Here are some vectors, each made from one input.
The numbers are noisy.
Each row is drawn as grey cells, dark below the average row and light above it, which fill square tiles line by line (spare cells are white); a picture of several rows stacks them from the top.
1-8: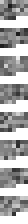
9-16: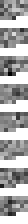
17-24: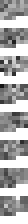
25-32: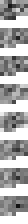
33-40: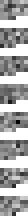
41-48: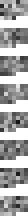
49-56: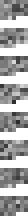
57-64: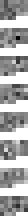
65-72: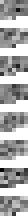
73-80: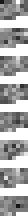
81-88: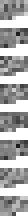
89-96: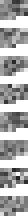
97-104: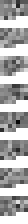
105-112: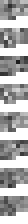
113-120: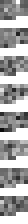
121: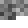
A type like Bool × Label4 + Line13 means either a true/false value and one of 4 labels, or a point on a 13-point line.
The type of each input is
Bool × Bool × Bool + Line7 + Line10.
